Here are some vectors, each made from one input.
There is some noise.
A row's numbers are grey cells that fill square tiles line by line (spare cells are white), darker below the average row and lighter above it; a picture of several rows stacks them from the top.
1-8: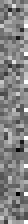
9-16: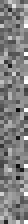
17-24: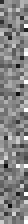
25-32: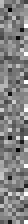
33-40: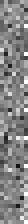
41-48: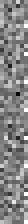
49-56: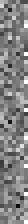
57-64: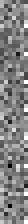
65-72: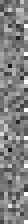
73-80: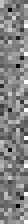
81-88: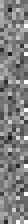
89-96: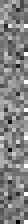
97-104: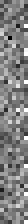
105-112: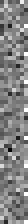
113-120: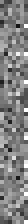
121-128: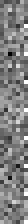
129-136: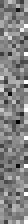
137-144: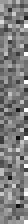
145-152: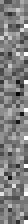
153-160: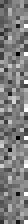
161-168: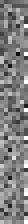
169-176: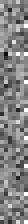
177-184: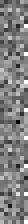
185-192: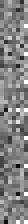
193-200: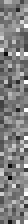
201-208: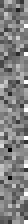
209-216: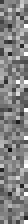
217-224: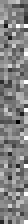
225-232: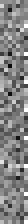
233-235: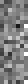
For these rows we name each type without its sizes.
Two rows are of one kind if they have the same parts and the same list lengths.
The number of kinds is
2.
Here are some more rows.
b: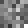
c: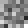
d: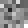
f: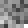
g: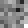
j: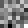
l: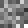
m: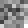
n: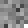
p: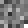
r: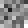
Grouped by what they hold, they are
b, j, l, p
c, d, f, g, m, n, r

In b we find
a point on a line and a true/false value.
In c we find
a point on a circle and a true/false value.
